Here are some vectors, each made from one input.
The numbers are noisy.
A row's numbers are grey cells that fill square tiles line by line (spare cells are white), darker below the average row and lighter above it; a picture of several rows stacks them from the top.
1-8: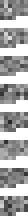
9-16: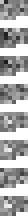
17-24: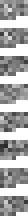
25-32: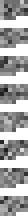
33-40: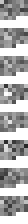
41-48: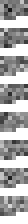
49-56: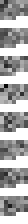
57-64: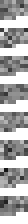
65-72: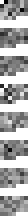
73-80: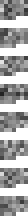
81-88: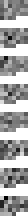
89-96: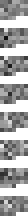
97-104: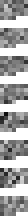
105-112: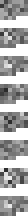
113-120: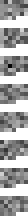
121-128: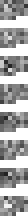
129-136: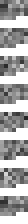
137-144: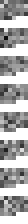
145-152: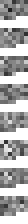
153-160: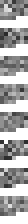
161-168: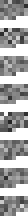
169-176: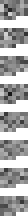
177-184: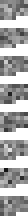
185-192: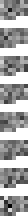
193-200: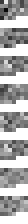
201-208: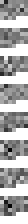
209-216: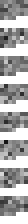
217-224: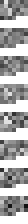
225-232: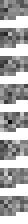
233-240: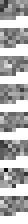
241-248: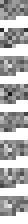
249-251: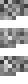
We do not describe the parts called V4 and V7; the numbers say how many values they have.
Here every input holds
either a point on a 13-point circle, a value of V4 and a value of V7, or four true/false values.
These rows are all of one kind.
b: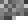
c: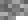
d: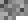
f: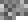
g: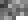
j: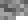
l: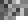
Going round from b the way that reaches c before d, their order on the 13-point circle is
b, g, f, l, j, c, d.
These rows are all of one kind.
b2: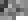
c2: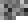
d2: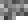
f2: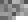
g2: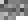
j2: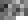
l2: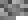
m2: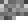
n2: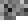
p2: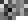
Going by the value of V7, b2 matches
c2, d2, n2 and p2.
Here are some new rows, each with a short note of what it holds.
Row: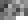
a point on a 13-point circle, a value of V4 and a value of V7
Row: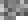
a point on a 13-point circle, a value of V4 and a value of V7
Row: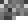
a point on a 13-point circle, a value of V4 and a value of V7
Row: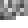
four true/false values
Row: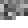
a point on a 13-point circle, a value of V4 and a value of V7
